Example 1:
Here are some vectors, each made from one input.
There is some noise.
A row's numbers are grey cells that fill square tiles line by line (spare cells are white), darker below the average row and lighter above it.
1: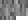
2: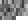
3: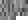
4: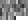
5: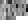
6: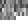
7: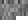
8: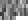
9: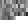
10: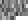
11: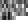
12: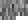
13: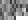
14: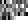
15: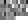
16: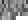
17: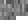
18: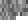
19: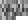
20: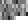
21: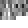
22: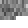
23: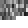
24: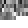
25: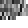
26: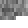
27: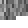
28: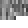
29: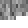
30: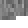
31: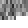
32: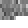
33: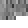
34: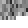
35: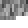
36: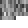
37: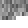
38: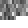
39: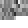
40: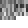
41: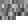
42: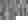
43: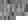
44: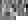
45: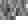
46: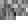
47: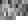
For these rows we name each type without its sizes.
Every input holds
a point on a line.
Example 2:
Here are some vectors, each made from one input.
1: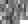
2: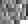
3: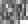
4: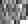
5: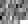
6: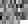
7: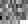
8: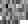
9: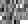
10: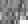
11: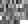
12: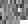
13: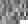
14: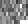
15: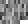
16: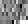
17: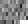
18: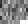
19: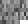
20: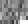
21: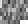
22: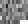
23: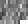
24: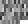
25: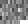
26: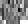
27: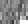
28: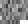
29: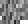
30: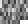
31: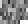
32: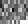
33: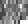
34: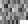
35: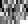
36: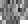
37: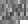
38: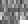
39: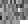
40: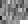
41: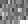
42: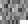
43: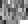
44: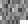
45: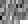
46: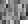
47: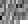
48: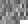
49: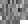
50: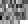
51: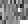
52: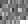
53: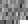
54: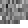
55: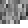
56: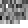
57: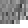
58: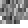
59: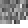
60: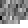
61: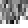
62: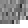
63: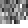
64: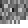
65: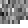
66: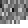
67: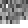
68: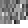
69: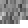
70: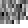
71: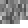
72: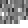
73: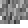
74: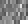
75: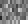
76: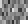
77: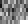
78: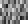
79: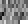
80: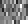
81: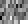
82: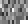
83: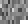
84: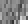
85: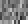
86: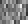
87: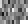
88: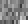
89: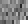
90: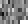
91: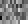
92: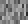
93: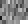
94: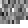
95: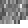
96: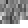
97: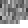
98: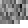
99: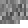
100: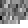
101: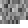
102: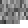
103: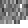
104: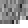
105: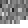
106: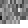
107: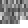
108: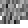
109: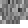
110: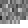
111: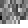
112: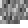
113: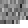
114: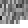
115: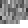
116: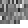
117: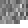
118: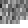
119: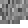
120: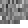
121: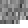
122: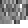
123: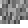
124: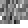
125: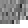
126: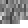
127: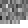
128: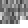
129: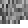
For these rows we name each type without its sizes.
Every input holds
three true/false values.
